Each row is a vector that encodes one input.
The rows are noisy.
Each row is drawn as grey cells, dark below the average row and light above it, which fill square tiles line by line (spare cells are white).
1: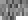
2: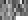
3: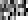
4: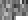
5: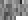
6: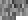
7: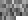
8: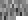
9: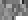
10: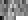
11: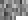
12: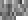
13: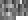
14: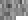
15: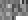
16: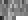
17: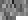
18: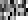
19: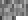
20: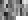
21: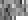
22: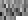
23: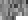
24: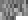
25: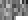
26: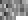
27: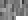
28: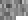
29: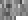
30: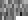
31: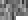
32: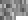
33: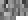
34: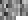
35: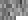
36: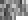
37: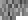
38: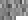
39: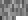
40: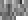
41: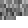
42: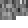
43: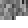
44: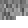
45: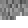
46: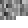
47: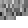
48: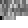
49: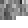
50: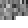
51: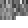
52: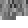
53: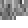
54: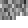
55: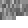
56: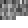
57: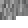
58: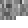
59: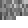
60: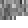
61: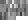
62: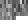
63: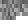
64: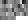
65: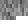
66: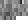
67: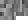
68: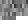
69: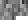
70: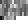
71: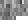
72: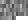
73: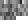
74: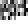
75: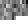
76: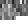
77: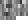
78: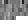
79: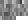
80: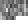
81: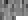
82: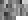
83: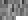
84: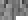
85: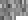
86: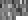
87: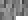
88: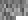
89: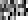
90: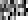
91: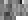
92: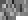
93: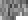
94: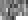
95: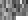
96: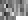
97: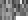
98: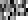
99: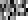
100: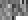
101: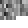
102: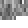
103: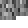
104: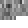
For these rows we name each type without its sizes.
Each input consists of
a list of points on a line.
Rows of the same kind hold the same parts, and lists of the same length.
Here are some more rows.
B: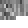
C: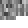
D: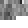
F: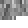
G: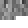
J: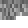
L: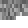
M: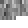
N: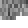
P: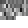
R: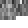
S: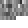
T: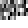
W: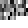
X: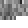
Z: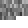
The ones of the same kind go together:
B, C, D, F, J, L, M, N, P, S, X
G, R, Z
T, W

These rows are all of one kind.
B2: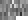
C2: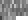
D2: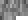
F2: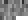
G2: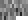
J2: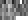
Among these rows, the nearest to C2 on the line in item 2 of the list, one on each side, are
B2 and G2.
